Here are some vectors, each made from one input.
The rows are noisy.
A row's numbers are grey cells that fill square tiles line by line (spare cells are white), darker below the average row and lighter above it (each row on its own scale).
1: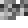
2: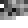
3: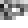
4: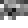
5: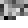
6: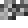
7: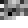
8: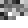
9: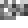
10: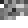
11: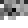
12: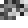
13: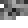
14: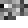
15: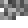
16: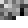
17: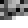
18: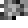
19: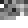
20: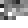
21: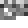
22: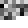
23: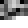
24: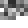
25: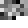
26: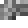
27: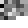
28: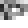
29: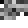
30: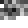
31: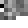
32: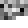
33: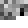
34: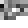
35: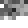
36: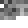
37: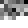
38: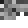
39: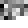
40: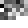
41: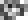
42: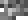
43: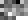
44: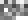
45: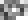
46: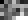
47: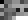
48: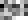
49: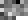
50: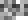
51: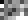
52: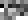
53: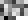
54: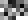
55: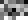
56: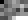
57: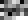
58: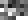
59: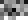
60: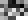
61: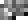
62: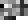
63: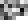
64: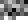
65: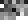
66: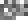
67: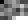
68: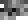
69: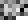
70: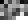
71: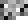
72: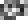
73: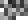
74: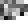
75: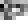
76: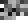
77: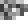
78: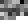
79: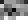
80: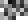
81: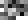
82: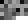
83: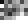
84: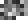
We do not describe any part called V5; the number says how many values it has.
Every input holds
a point on a 4-point line, together with either a point on a 4-point line, or a value of V5.
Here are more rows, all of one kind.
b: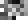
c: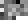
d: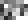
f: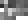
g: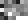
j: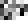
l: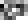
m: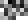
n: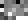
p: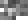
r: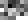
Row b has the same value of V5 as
c, g and n.
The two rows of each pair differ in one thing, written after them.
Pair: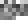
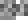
the place on the 4-point line
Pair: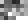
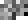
the value of V5
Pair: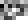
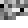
the place on the 4-point line
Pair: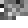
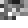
the place on the 4-point line
